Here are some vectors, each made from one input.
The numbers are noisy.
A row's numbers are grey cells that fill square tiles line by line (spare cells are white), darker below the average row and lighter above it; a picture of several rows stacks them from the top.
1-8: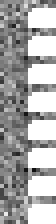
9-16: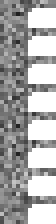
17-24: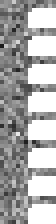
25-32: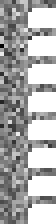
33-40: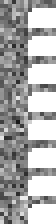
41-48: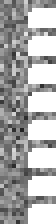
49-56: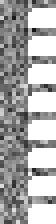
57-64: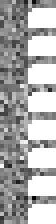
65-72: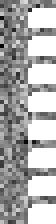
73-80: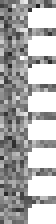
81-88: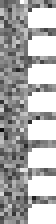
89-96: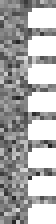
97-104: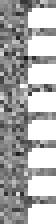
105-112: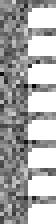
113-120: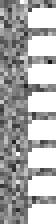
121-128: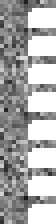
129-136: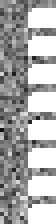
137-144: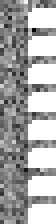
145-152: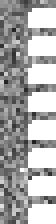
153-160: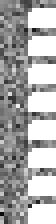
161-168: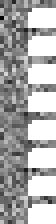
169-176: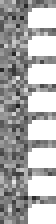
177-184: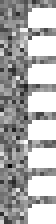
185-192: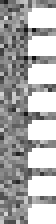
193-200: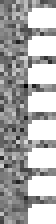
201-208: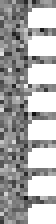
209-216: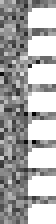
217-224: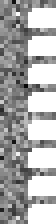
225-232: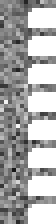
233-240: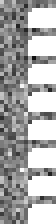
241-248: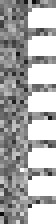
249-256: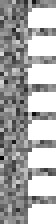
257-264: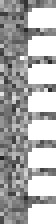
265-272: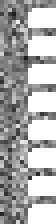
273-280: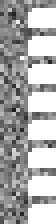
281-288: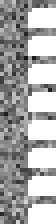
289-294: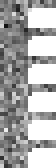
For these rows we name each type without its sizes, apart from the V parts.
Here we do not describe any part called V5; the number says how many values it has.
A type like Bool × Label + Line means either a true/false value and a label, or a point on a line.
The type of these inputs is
Circle × List(V5) + List(Line).
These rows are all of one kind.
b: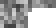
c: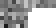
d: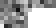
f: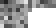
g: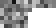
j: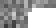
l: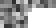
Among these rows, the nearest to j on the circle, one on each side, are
b and c.
